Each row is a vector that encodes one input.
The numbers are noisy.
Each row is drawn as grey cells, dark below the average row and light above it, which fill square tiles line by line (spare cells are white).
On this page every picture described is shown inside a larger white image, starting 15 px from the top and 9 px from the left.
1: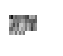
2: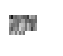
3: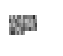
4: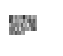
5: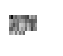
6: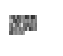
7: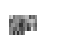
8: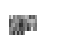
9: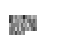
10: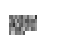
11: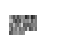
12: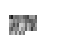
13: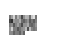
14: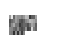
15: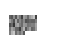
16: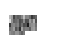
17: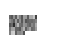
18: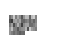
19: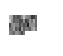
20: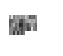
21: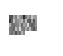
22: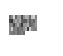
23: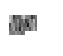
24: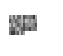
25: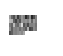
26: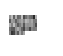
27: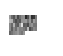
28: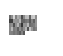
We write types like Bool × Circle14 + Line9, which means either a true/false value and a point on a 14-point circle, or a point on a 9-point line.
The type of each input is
Bool × Bool × Bool.
